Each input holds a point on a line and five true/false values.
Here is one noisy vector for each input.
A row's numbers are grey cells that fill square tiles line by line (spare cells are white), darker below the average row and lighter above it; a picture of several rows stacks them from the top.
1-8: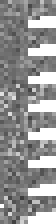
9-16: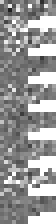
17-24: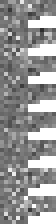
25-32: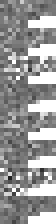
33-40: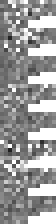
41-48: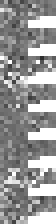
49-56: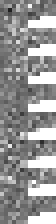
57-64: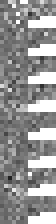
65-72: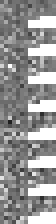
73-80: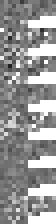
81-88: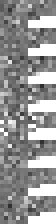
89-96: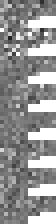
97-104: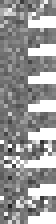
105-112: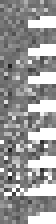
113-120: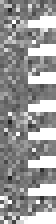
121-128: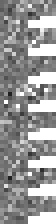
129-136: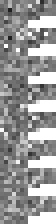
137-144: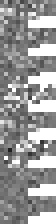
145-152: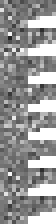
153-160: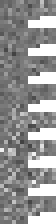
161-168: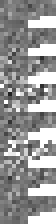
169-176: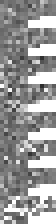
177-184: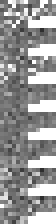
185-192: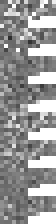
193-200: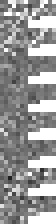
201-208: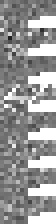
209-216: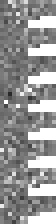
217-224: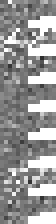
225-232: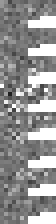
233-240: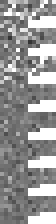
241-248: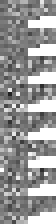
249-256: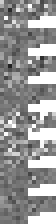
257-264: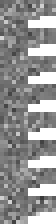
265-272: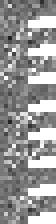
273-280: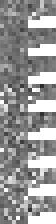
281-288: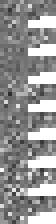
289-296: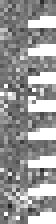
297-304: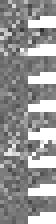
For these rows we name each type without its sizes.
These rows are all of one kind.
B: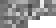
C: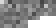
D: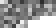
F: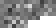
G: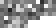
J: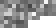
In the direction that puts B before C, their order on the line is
G, J, D, B, C, F.
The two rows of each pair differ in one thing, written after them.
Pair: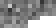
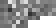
one of the five true/false values
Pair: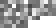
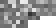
one of the five true/false values
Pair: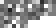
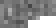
one of the five true/false values
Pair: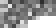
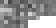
the place on the line
